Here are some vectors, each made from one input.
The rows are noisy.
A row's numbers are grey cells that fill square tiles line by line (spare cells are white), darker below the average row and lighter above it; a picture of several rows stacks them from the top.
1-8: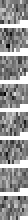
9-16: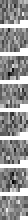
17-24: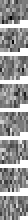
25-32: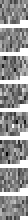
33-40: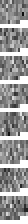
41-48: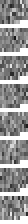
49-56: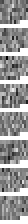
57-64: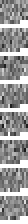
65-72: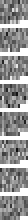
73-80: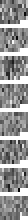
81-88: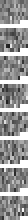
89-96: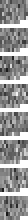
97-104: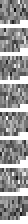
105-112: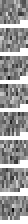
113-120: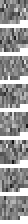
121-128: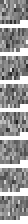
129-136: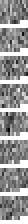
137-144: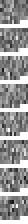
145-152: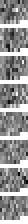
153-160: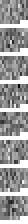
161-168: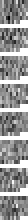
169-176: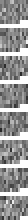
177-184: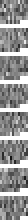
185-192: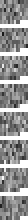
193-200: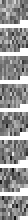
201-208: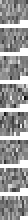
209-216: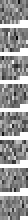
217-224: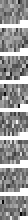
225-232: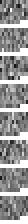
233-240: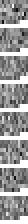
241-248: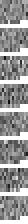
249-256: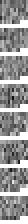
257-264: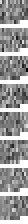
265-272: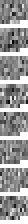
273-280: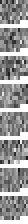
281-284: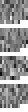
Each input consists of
a point on each of two 9-point lines and a point on each of three 13-point lines.
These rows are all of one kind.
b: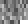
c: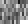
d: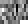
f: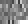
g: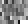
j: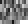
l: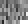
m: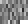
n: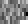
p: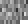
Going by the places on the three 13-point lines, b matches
c, m and p.
